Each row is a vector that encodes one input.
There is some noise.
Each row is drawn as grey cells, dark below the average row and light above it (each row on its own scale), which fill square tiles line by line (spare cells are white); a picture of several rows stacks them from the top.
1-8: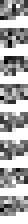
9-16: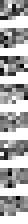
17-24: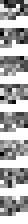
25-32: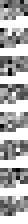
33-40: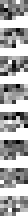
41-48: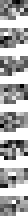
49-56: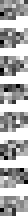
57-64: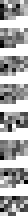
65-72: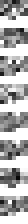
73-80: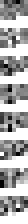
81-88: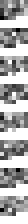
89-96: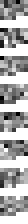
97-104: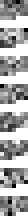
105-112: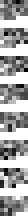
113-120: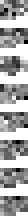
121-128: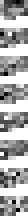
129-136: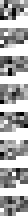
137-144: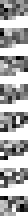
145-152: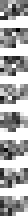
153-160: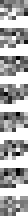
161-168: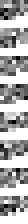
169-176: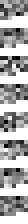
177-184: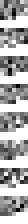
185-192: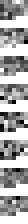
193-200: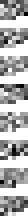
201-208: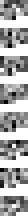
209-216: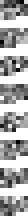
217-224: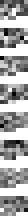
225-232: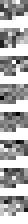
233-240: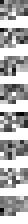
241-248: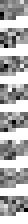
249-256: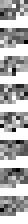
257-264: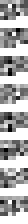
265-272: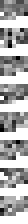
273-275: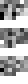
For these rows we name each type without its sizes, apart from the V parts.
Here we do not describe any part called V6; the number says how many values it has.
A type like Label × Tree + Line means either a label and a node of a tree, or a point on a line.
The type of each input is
List(Bool × V6).
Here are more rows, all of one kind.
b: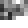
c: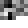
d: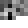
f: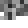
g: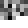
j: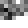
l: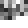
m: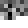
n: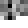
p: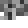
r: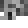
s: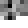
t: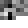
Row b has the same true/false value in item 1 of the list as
j and l.
